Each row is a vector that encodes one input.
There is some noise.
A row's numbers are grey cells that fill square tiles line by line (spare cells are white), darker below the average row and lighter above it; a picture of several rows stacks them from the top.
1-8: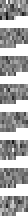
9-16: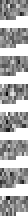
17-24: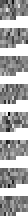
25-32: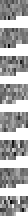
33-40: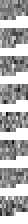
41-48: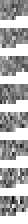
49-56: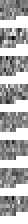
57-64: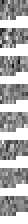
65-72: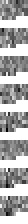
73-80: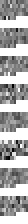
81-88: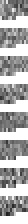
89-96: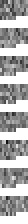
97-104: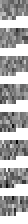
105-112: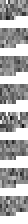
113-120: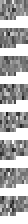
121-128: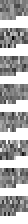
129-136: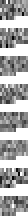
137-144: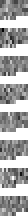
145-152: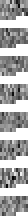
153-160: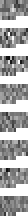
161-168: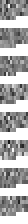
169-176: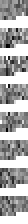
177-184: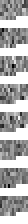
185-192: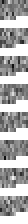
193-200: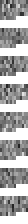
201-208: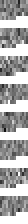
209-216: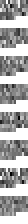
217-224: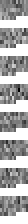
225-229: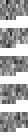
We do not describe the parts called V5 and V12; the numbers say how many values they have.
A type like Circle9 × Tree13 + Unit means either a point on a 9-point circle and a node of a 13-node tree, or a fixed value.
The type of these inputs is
(Bool × Bool × Bool + Unit) × V12 + Tree15 × V5.
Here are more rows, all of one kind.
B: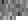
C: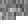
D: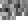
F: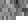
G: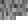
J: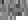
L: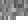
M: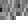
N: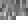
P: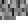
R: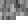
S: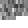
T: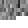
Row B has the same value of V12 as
D, G, J and S.
